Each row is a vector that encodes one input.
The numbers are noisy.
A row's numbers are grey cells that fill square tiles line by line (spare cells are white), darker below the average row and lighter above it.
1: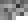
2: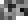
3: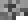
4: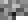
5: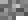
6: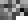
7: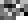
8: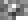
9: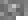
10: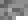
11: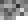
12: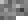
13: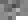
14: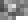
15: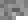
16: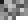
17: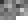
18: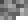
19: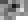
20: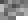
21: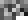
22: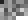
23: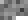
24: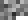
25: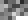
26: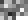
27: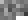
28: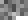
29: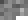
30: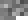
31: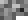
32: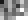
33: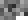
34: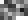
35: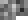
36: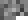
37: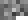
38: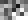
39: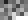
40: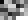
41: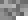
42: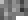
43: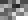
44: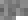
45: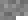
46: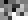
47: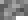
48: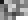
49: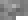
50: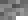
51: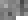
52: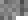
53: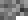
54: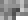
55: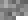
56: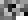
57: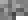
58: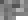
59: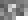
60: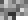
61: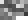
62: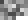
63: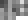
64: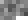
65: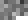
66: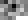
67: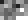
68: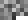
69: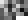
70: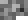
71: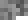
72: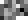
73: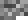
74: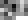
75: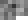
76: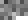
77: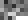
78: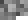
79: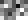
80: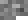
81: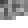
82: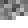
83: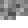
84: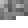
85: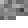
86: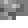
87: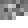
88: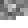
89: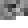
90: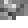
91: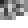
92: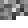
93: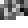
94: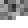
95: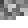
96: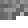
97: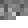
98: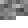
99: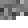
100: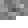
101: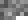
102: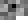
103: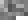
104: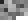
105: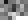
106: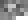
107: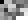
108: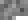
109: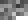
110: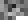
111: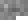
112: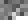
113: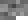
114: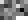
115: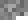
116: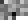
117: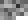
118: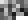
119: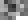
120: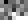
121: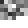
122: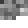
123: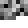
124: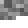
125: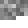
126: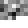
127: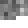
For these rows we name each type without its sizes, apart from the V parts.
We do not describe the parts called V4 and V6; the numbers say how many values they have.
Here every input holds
a point on a line, together with either a true/false value and a value of V4, or a value of V6.
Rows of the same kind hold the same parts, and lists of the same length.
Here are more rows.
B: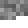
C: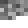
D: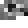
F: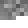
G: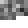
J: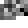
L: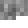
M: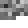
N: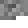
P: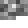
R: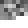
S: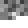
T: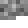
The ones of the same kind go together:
B, C, M, N
D, F, G, J, L, P, R, S, T

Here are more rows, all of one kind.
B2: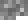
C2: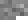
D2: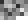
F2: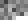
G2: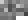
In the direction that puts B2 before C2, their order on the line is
D2, B2, F2, G2, C2.
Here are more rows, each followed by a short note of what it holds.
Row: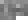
a point on a line, a true/false value and a value of V4
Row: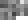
a point on a line and a value of V6
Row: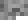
a point on a line, a true/false value and a value of V4
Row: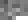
a point on a line and a value of V6
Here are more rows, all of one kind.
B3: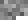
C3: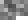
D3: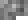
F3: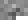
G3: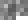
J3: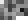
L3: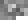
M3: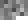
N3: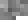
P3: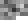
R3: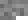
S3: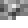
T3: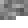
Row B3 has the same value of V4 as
M3 and R3.
